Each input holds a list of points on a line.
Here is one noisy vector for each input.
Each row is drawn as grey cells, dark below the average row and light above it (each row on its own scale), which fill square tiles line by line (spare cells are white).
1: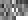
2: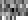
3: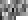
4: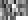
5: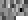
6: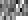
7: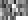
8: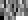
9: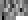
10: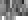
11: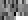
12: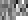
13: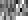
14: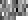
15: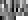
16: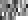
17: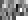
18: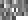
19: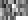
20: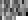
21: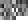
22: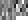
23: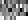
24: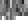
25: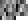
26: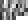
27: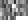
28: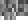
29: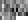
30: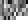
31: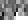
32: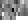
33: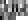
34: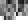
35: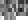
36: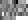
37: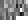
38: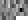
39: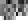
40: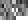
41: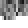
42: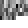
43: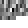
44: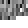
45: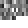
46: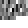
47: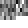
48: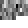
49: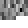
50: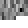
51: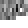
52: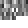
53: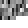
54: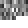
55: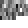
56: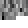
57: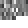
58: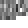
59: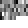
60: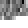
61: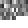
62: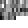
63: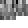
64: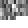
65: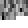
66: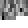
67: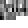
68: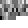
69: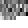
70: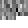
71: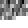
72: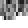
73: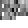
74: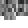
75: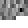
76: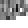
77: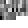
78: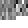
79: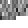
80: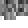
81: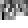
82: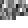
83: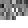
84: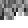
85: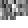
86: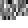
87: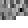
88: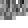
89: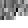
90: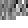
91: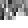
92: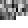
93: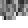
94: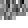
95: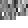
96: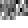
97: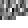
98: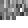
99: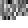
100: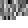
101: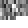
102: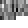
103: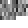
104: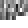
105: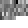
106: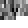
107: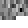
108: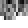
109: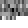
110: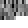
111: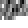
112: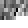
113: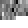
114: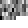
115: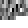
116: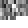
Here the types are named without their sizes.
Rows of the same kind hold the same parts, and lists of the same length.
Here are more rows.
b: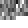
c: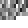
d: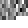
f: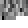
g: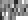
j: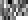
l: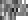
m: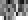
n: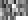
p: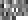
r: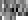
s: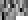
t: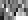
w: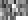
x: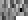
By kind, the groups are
b, c, d, f, j, m, p, s, x
g, l, r, t
n, w

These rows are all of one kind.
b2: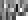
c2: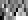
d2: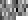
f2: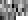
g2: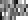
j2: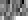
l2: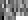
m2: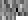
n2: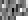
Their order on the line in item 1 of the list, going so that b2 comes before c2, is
b2, n2, j2, m2, g2, d2, f2, l2, c2.
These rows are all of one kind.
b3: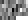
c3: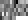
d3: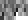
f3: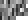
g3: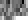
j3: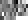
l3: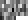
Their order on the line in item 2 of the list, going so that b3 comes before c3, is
b3, d3, l3, f3, c3, g3, j3.
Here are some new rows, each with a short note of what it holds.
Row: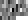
a list of two items
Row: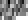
a list of two items
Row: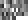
a list of one item
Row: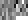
a list of one item
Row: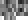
a list of one item
